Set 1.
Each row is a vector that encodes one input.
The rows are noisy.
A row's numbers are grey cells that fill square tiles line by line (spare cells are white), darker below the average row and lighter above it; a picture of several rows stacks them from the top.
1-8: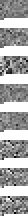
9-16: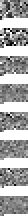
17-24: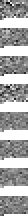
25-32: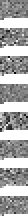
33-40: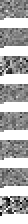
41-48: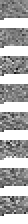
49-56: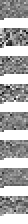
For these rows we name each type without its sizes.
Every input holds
either a fixed value, or a point on each of two lines.
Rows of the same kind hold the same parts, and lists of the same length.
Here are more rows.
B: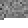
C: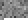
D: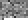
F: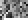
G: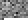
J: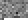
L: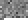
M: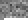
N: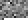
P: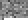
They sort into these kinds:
B, C, D, G, J, L, M, N, P
F

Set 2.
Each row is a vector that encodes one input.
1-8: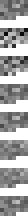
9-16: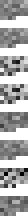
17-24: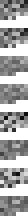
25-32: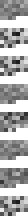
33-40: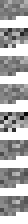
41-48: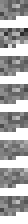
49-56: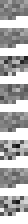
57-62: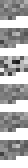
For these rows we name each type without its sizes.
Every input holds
a point on a line.
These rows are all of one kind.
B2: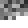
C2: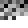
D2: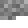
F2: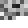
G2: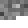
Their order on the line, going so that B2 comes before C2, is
F2, D2, G2, B2, C2.
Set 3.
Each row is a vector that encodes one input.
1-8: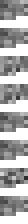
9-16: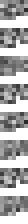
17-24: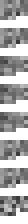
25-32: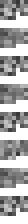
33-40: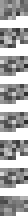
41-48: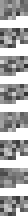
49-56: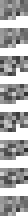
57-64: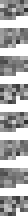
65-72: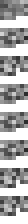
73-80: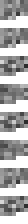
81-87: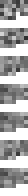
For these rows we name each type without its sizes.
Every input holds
a point on a line.
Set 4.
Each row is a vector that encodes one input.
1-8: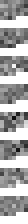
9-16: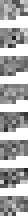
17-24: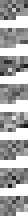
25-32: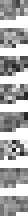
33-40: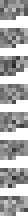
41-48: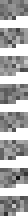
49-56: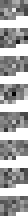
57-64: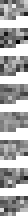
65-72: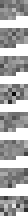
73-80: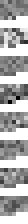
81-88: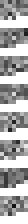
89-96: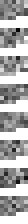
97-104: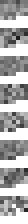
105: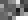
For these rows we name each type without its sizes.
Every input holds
a label.
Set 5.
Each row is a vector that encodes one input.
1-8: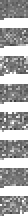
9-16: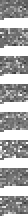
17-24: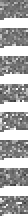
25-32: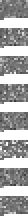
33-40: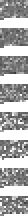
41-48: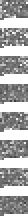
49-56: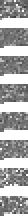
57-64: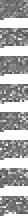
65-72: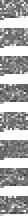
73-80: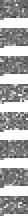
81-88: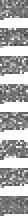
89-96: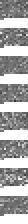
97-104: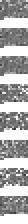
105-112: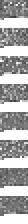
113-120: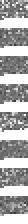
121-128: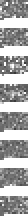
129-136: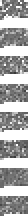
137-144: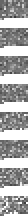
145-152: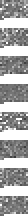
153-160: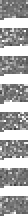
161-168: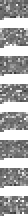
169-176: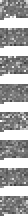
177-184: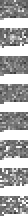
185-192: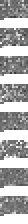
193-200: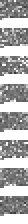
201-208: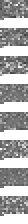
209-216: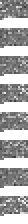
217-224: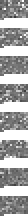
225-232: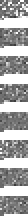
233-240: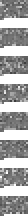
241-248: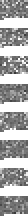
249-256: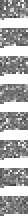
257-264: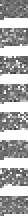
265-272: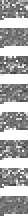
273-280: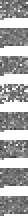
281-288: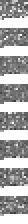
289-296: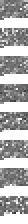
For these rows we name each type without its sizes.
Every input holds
a point on a line.
